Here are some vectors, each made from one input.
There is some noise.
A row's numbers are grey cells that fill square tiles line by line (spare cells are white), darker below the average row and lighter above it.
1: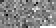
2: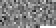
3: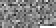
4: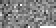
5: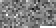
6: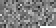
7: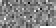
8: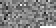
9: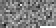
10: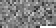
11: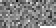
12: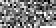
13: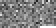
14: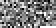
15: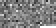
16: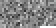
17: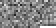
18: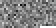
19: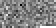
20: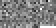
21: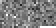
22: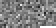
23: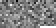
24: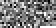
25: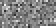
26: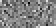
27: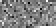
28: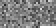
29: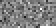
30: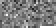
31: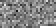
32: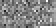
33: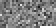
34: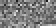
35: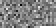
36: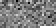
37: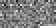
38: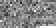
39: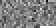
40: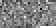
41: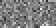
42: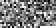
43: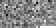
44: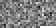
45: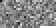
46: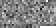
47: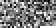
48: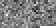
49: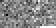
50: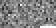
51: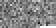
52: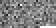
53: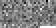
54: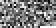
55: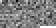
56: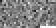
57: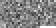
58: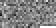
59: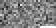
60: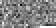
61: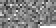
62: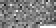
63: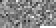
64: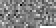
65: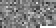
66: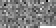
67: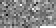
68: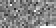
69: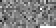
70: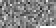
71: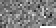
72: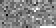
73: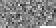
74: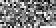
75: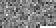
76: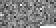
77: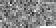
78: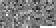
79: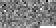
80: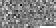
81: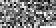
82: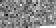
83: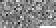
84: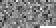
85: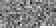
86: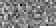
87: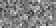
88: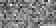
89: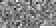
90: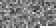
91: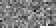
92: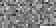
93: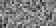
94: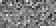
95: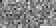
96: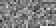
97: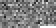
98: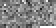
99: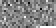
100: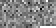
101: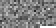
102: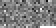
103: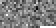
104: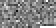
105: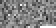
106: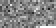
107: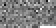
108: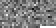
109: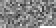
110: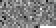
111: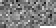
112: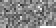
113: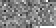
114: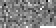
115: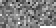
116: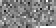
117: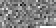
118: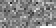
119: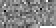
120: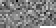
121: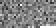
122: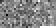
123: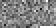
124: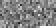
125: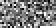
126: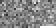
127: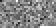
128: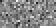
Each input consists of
either a fixed value, or four true/false values.
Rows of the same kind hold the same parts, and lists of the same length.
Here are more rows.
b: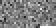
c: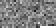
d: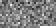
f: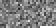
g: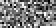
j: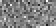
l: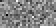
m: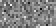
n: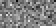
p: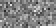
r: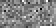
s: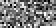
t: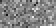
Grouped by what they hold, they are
b, c, d, f, j, l, m, n, p, r, t
g, s

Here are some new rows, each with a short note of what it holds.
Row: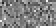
four true/false values
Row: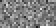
four true/false values
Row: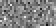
four true/false values
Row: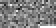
four true/false values
